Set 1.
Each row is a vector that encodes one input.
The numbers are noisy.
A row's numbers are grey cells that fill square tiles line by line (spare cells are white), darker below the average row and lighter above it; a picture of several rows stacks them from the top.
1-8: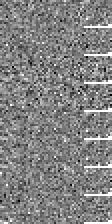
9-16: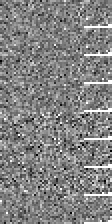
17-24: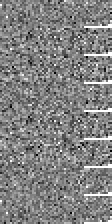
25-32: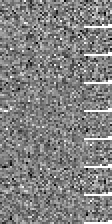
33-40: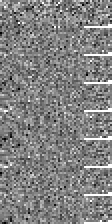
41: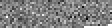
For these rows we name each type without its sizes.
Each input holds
either a point on a line, or three true/false values.
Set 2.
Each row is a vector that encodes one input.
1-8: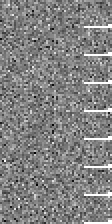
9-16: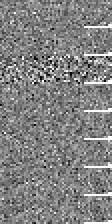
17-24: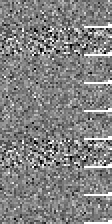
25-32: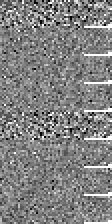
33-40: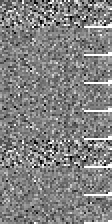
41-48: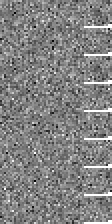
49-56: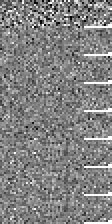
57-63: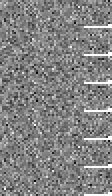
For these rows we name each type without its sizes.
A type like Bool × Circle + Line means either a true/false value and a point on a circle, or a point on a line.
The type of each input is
(Bool × Bool × Bool + Unit) × Circle + Unit.
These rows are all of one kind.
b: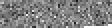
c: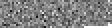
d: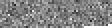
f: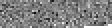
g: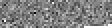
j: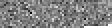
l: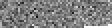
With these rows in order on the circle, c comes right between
j and l.
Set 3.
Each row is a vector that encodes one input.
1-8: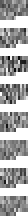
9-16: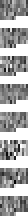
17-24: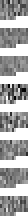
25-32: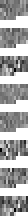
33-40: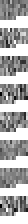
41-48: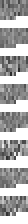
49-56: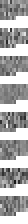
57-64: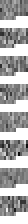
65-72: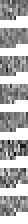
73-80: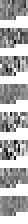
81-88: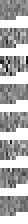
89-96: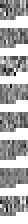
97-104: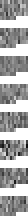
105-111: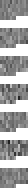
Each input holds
a point on a 10-point line, together with either a fixed value, or three true/false values.
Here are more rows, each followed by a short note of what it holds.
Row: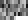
a point on a 10-point line and three true/false values
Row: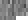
a point on a 10-point line
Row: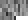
a point on a 10-point line and three true/false values
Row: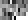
a point on a 10-point line and three true/false values
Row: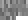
a point on a 10-point line
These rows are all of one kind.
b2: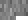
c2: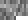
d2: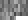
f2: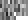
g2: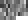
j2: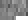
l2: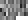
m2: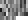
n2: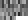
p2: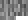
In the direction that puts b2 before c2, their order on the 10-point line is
l2, m2, d2, j2, b2, n2, c2, f2, p2, g2.
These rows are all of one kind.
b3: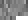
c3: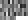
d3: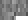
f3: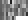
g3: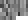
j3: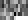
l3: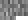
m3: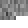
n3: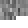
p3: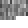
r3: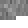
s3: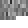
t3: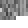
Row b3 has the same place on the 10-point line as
g3, r3 and s3.
